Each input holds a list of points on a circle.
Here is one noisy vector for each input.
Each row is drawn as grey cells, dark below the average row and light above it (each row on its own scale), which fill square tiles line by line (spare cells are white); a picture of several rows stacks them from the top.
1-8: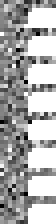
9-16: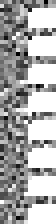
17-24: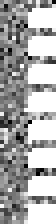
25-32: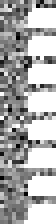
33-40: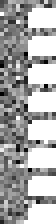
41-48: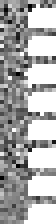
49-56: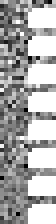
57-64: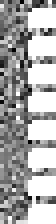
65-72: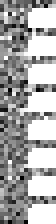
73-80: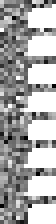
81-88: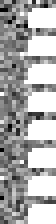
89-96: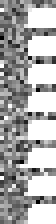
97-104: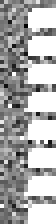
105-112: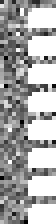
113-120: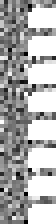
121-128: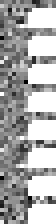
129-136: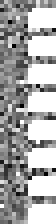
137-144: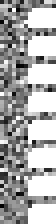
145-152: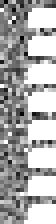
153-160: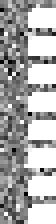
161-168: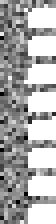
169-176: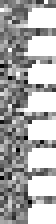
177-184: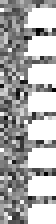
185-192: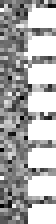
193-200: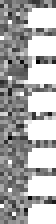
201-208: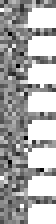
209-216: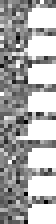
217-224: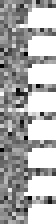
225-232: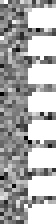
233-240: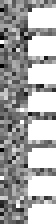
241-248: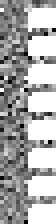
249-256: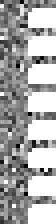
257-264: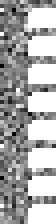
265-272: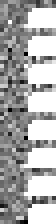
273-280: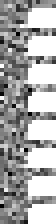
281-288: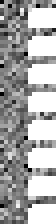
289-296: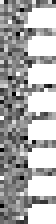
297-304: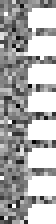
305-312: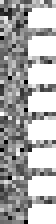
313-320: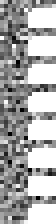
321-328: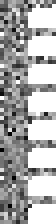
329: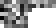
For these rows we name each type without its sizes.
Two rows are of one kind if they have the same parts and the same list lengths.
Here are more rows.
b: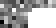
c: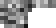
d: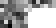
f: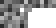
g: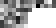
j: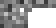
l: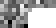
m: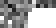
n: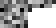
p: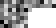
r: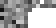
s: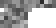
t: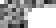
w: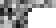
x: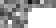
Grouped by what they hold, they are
b, f, g, j, l, m, n, x
c, p, r, s
d, t
w

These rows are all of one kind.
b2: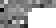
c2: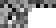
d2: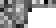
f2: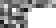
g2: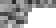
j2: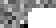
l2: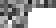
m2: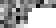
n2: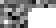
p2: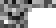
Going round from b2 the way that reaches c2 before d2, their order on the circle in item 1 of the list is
b2, j2, n2, p2, f2, m2, g2, c2, l2, d2.
